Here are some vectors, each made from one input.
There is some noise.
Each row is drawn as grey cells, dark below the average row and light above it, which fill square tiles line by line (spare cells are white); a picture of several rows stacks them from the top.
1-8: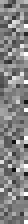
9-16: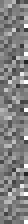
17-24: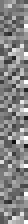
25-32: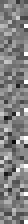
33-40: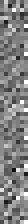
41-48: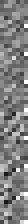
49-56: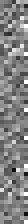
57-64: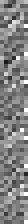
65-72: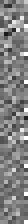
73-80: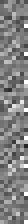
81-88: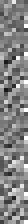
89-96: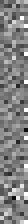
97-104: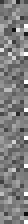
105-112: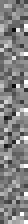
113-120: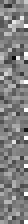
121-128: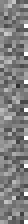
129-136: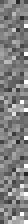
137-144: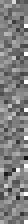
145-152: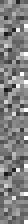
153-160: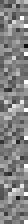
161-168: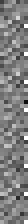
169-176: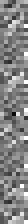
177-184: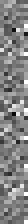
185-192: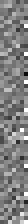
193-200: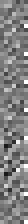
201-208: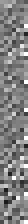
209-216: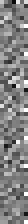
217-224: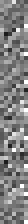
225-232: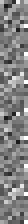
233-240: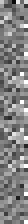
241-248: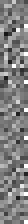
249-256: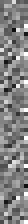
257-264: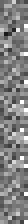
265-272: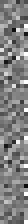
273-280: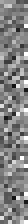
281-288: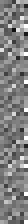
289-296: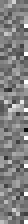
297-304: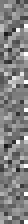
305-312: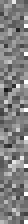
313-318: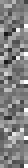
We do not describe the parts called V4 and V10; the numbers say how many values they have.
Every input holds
either a point on a 9-point circle, or a fixed value, or a point on each of two 3-point lines, a true/false value, a value of V4 and a value of V10.
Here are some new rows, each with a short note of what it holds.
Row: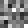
a fixed value
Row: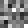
a fixed value
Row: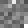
a point on each of two 3-point lines, a true/false value, a value of V4 and a value of V10
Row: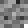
a point on each of two 3-point lines, a true/false value, a value of V4 and a value of V10
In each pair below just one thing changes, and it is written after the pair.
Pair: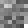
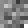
the true/false value
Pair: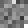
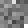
the value of V10
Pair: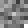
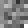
the value of V10
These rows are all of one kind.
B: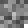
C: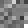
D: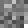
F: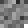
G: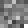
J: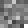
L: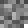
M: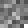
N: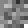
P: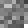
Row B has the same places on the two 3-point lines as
C and P.
